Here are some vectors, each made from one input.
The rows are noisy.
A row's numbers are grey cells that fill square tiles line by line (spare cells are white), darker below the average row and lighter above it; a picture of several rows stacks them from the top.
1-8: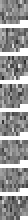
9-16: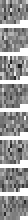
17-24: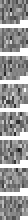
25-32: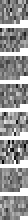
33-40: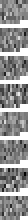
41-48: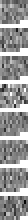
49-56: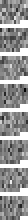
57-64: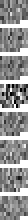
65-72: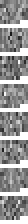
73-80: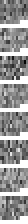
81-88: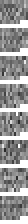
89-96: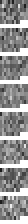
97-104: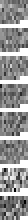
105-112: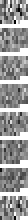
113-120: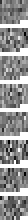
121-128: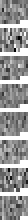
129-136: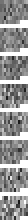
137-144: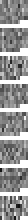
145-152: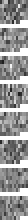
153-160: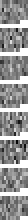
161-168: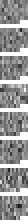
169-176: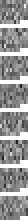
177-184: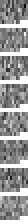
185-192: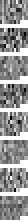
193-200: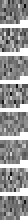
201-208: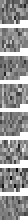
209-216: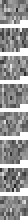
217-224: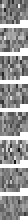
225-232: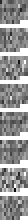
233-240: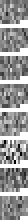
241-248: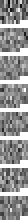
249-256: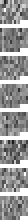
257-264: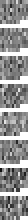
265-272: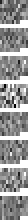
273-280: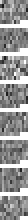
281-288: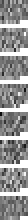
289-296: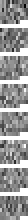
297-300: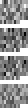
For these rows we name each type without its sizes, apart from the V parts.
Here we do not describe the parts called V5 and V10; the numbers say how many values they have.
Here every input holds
either a point on each of two lines, or a true/false value, a value of V5 and a value of V10.
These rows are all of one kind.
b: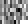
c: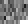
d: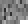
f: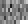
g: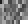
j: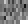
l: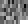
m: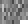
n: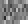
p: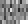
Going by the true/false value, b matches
g and m.
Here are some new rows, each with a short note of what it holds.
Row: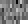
a point on each of two lines
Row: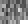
a point on each of two lines
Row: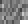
a true/false value, a value of V5 and a value of V10
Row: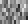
a point on each of two lines
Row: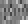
a true/false value, a value of V5 and a value of V10
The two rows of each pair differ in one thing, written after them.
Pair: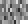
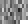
the true/false value
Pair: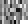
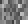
the value of V5
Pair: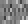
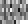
the value of V10
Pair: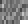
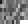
the value of V10
